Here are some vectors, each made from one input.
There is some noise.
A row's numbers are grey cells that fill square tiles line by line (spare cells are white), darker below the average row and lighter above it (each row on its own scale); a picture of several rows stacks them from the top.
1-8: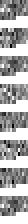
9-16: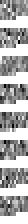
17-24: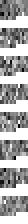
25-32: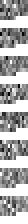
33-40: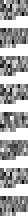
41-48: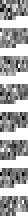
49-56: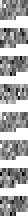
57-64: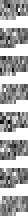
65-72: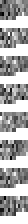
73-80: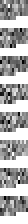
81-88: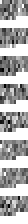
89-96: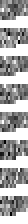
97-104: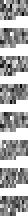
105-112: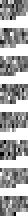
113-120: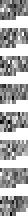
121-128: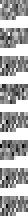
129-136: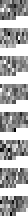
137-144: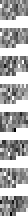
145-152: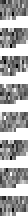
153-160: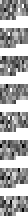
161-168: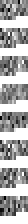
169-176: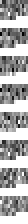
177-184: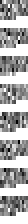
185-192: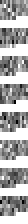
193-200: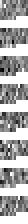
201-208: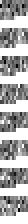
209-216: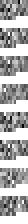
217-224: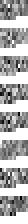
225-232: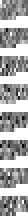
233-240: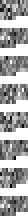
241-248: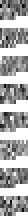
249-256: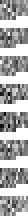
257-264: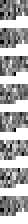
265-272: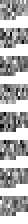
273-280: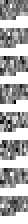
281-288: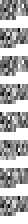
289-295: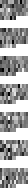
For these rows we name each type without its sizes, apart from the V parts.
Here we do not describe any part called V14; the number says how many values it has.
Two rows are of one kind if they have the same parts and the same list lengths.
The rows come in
2 kinds.
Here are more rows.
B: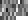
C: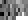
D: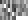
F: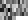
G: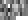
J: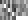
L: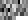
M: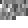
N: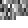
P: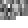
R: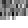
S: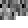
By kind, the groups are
B, C, D, J, M, R, S
F, G, L, N, P

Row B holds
a true/false value and a value of V14.
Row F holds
a label.
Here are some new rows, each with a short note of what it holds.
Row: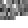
a label
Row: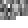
a label
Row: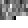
a true/false value and a value of V14
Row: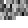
a label
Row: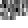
a true/false value and a value of V14
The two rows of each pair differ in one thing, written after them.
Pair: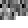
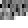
the true/false value
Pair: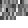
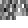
the value of V14
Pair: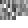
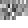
the true/false value
